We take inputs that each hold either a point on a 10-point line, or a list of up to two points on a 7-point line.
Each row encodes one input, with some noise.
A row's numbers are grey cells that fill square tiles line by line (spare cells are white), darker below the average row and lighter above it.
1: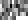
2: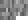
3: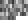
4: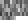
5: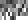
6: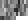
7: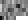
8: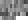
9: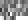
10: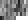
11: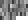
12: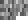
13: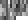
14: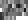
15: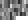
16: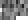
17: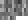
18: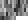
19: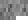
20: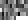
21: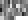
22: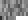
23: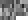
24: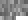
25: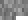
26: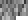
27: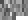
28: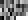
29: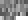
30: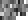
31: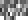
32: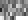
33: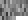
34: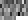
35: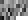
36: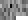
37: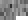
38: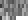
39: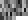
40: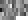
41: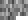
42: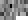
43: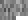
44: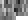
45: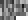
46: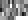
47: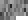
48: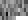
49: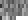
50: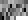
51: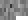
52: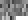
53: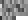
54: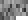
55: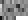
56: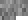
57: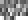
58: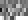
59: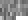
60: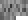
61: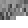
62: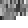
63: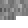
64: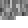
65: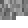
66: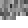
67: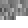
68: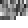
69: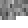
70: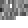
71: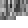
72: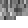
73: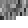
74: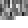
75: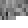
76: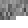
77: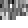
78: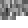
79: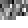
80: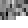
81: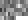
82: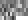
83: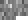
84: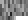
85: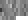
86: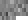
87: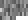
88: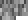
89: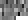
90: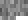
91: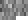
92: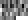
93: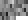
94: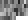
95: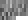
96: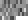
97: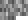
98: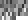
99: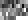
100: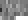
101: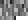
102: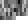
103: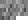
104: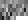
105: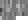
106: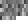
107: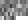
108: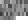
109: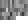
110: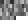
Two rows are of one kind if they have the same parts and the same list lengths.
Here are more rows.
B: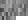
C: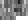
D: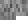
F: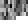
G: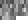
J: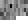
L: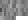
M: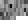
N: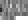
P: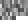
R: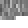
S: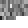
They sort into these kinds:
B, L, N, R
C, F, G
D, J, M
P, S

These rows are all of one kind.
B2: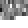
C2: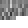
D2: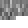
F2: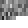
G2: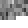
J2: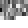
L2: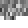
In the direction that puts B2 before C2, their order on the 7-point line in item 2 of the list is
F2, G2, B2, J2, L2, D2, C2.
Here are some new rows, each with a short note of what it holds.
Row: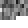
a point on a 10-point line
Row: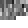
a point on a 10-point line
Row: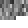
a point on a 10-point line
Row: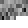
a list of two items
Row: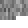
a list of one item
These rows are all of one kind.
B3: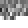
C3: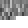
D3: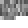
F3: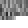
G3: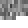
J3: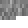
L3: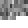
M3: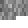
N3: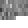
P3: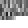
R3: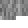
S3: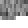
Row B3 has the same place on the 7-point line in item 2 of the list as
L3, M3 and P3.
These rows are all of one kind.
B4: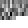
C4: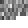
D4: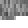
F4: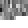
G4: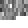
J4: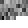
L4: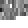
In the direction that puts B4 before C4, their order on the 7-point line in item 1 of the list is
B4, C4, F4, G4, L4, J4, D4.
